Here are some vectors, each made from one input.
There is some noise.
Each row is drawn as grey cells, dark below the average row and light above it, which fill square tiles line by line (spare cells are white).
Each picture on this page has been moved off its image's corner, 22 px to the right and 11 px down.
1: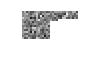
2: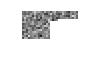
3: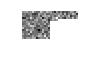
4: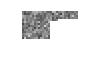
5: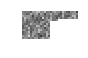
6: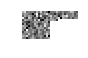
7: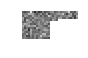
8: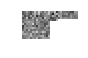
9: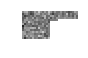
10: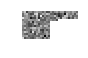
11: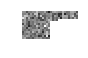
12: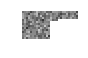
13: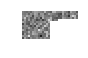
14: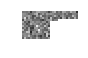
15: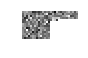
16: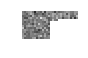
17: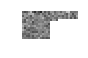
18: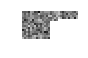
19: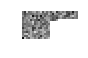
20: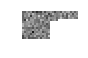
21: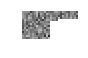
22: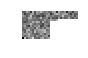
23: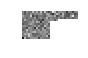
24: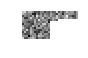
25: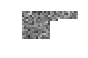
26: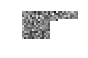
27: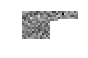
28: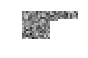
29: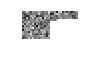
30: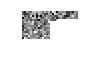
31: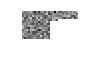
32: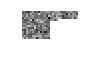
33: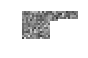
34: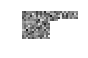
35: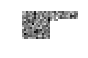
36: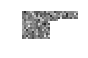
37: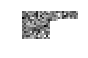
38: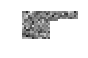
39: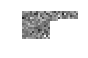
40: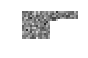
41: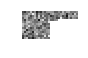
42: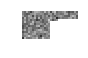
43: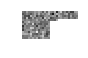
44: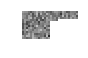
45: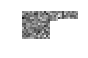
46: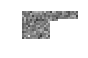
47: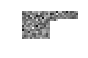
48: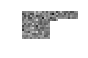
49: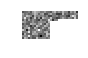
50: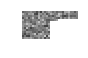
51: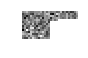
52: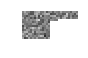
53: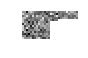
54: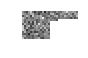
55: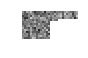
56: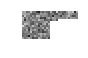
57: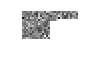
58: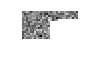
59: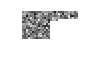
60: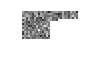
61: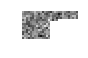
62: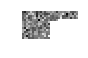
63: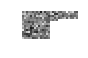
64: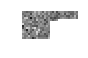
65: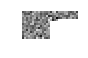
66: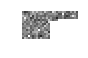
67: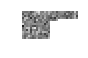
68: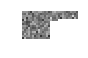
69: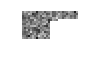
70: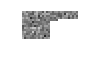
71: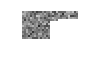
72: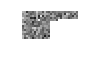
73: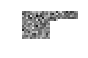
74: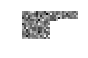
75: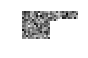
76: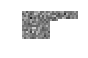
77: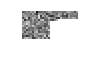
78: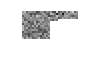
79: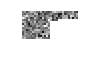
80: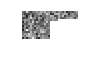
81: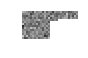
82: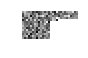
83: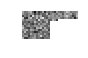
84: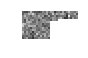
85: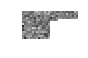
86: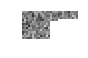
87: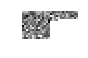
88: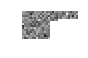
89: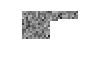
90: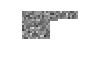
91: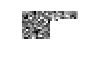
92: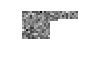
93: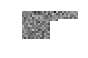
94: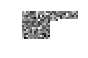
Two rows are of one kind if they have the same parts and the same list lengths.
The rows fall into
4 kinds.
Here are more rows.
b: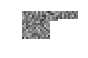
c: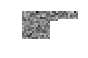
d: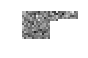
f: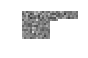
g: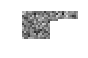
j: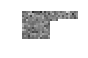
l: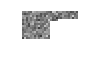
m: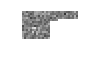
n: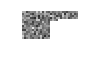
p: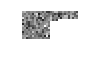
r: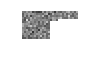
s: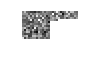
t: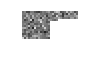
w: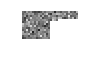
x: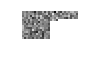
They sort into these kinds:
b, l, p
c, d, g, j, r, w, x
f, m, n
s, t

